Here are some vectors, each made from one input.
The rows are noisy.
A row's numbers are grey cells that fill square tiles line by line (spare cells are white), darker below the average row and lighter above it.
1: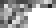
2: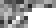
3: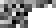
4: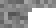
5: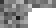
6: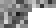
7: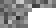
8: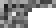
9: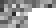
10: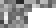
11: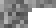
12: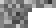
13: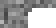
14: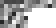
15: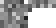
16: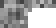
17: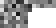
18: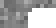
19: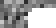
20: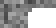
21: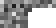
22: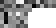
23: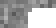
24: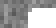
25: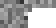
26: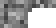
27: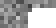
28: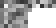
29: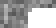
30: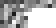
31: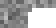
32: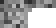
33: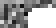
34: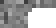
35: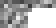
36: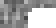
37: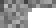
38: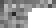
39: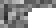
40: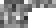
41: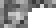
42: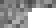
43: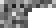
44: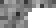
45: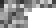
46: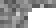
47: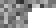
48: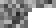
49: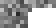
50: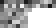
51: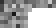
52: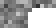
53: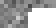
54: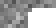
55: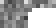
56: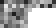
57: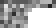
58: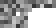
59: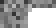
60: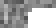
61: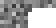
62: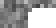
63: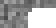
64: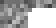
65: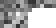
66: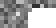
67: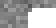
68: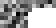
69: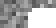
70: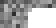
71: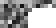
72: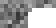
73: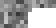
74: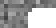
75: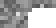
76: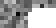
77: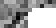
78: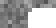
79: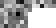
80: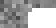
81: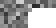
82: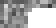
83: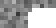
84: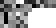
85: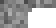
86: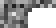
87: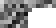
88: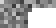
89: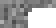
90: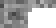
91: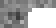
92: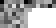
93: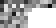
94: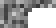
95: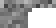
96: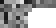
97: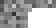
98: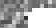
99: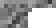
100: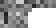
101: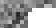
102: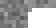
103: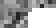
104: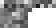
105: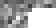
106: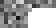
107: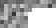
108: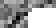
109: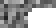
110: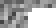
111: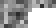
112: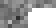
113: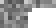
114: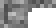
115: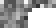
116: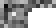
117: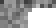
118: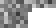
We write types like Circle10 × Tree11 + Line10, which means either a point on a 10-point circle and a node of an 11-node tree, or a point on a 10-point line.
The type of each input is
Line8 + List2(Line5).
